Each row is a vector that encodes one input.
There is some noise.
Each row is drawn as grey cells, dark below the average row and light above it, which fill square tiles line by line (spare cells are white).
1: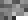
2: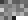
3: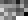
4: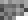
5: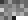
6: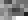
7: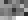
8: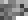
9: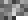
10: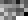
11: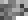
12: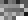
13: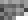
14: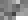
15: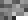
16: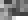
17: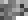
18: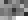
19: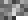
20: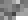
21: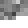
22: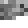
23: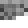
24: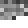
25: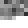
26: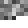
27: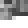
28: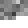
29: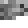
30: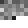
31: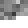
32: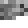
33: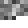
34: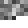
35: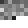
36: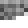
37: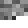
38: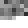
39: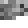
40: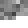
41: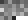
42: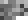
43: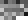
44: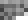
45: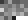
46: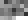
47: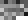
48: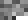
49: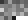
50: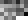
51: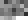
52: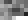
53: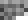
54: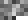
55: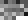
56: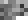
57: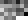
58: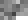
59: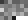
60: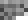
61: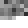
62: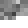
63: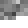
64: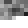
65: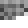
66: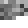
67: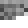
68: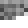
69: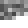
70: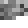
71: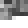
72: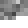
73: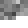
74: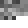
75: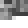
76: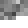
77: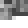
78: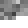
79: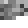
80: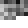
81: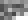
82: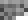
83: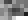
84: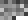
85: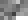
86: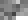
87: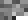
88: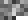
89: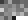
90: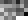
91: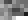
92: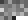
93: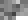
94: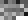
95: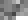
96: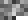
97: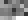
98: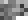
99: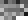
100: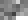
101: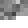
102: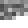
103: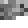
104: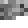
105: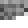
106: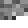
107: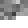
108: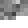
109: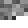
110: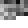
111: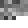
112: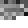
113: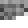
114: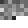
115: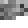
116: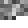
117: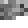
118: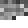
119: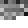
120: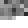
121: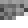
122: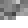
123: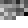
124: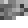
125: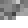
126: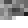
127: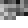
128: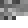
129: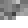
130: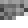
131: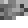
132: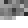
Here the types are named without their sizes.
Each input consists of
a point on a line and a true/false value.
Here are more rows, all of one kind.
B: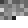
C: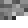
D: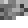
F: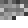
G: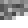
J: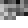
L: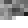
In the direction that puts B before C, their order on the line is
J, L, F, B, G, C, D.
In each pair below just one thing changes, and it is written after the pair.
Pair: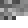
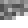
the true/false value
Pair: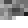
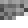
the place on the line
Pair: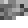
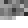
the place on the line
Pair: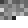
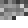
the place on the line
